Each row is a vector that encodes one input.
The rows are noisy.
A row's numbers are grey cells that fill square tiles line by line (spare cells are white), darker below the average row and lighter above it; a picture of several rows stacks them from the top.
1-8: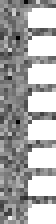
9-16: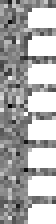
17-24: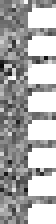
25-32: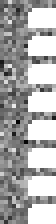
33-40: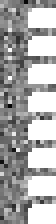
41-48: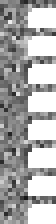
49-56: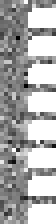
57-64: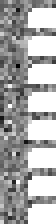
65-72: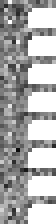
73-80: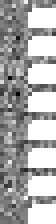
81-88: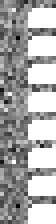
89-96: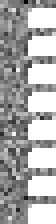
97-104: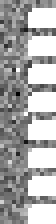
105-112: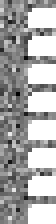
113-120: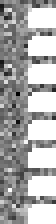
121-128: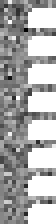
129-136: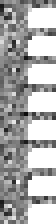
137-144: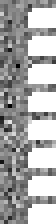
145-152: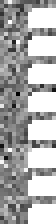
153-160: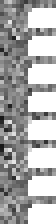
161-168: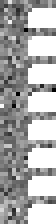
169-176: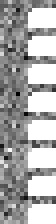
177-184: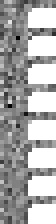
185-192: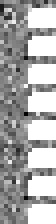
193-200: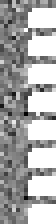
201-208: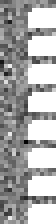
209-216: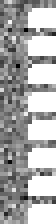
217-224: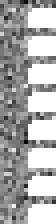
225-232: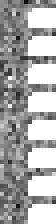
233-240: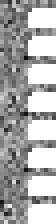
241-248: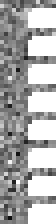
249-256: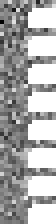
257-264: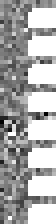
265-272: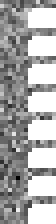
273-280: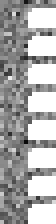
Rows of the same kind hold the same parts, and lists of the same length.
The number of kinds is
2.
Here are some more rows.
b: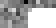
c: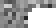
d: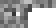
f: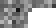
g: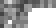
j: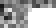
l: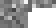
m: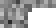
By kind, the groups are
b, f, g, j
c, d, l, m

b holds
a node of an 8-node tree.
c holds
one of 9 labels.
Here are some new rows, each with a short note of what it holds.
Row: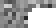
one of 9 labels
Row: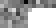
a node of an 8-node tree
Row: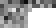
a node of an 8-node tree
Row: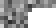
one of 9 labels
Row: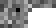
a node of an 8-node tree
